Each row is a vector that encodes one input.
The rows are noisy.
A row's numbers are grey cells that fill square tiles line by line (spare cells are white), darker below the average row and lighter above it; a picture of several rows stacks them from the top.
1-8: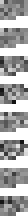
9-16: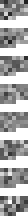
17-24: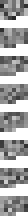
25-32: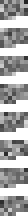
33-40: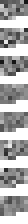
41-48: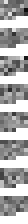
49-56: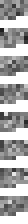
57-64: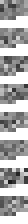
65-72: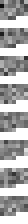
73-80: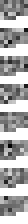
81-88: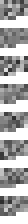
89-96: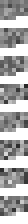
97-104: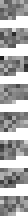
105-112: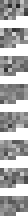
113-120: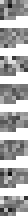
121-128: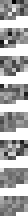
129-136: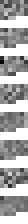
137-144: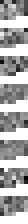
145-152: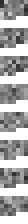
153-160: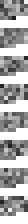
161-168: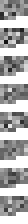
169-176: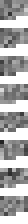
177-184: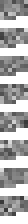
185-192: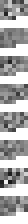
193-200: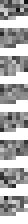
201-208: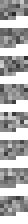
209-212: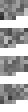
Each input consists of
a point on a 13-point line, together with either a point on an 8-point circle and a true/false value, or a fixed value.
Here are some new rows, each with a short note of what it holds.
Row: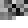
a point on an 8-point circle, a point on a 13-point line and a true/false value
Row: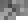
a point on a 13-point line
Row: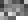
a point on a 13-point line
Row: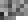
a point on an 8-point circle, a point on a 13-point line and a true/false value
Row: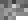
a point on a 13-point line
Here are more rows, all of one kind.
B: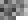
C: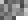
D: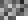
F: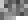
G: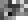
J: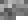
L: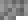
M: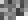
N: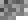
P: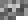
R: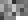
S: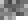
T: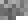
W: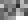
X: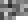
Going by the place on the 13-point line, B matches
D, G, S and W.
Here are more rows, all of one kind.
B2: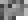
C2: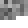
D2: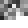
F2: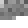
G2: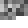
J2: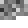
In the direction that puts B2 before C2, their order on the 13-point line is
D2, J2, B2, G2, F2, C2.
